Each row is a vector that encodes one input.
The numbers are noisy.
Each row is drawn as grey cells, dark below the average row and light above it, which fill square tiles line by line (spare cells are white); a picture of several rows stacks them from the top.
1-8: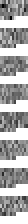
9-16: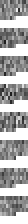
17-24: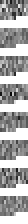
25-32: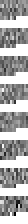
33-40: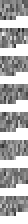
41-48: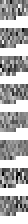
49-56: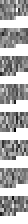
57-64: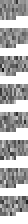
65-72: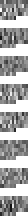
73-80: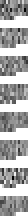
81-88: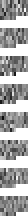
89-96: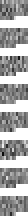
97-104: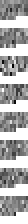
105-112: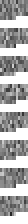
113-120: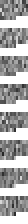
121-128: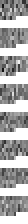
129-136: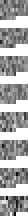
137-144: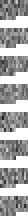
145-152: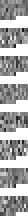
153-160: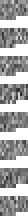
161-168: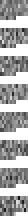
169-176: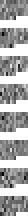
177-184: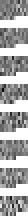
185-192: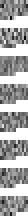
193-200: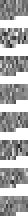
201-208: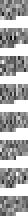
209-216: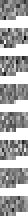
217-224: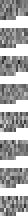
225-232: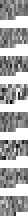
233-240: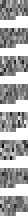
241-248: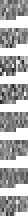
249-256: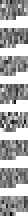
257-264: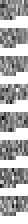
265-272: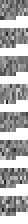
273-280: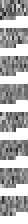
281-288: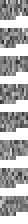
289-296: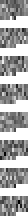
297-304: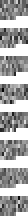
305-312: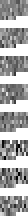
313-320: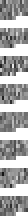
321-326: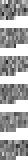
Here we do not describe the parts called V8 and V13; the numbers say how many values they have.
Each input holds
one of 9 labels, together with either a point on a 6-point circle, a true/false value and a value of V8, or a value of V13.
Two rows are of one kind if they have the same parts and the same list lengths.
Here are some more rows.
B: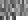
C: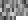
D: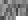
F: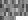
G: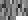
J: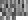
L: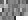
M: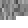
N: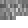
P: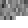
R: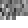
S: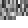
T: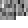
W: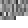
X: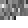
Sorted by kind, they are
B, J, L, M, R, T, W, X
C, D, F, G, N, P, S

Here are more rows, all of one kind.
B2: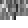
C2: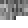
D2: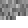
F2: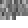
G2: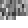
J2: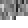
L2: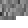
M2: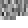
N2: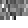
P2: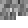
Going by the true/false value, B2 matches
L2, N2 and P2.
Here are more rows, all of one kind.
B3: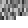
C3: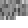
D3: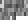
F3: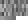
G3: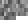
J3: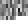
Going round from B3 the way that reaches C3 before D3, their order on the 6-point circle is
B3, C3, G3, D3, J3, F3.
